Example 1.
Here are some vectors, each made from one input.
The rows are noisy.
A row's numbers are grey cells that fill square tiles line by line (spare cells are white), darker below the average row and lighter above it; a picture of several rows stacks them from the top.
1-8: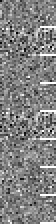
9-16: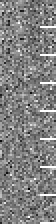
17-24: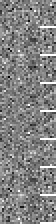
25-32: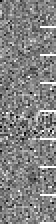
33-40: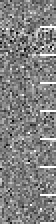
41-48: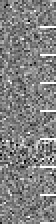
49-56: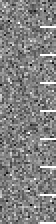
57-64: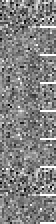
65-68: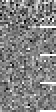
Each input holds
a list of up to two points on a 5-point line.
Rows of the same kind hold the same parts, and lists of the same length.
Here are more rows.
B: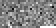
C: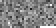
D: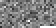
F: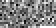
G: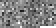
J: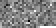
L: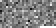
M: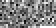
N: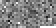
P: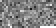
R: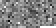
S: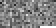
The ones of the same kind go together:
B, C, D, L, N, P, R, S
F, M
G, J

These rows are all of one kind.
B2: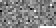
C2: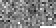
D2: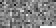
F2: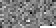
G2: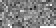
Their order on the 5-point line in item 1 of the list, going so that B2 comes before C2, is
B2, G2, D2, F2, C2.
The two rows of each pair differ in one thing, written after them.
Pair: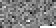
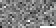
the place on the 5-point line in item 2 of the list
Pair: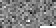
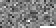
the place on the 5-point line in item 2 of the list
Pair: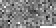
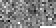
the place on the 5-point line in item 2 of the list
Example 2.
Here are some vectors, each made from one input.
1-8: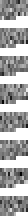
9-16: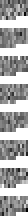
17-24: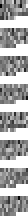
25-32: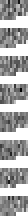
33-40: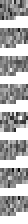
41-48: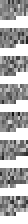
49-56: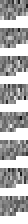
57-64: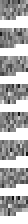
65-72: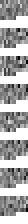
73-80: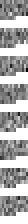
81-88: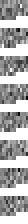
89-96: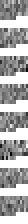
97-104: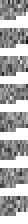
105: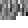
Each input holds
either a fixed value, or a node of a 13-node tree, or four true/false values.
